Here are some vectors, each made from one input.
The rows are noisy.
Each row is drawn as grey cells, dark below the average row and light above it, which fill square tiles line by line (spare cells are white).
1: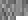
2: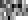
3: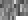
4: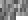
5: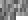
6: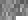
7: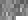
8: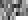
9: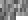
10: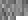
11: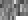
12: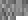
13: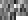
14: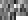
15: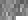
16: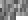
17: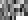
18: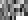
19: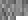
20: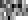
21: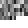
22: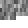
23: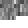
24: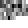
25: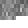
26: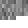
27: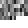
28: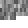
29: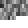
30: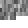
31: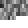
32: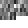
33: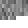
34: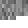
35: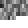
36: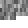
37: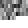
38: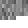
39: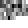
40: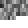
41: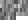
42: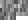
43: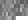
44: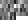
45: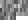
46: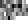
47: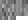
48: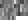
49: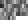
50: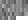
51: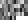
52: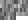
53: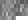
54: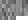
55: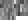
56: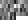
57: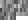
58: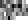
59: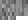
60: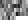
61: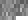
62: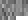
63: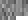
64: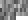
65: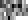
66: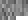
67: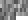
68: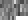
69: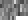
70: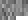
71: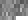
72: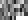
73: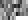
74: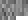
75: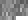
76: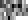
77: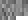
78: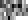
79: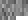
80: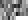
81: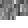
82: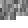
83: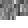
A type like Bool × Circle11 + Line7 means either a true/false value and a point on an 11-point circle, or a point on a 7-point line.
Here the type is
Line9.
